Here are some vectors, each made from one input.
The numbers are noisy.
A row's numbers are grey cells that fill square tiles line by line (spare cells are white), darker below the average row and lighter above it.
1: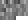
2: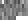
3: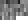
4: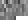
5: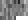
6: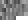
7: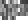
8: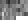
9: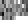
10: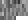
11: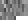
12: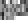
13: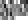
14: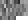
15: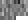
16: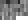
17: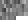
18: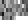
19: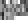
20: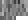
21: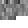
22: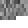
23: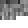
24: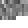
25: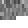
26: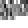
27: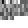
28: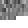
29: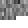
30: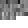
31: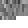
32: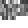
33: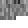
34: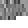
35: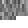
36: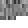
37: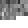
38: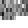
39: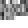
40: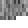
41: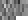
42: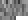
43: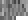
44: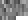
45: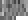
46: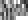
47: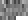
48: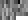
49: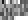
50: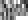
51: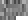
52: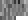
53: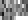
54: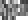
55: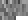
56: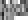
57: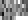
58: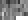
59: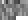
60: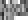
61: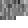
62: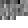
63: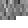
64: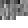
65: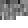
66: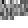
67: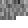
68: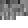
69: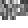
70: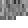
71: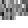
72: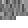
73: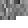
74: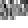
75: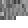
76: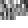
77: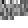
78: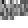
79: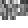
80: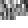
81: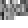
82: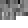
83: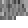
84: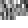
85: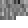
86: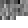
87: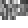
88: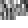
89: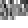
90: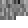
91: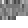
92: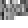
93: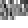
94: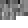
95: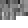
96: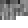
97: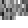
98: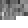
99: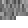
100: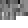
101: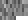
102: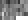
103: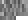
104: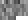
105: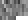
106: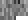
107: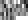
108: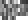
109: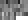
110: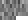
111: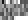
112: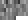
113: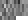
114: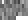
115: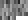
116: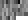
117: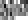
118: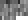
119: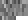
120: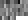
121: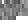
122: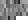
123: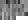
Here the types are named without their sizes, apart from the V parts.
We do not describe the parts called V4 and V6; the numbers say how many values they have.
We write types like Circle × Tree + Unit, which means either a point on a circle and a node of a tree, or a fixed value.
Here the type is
Bool × (Tree + Unit) × V4 + V6.
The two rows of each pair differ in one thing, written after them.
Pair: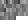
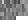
the value of V4
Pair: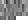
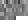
the value of V4
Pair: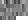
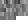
the value of V4
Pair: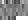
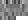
the node of the tree
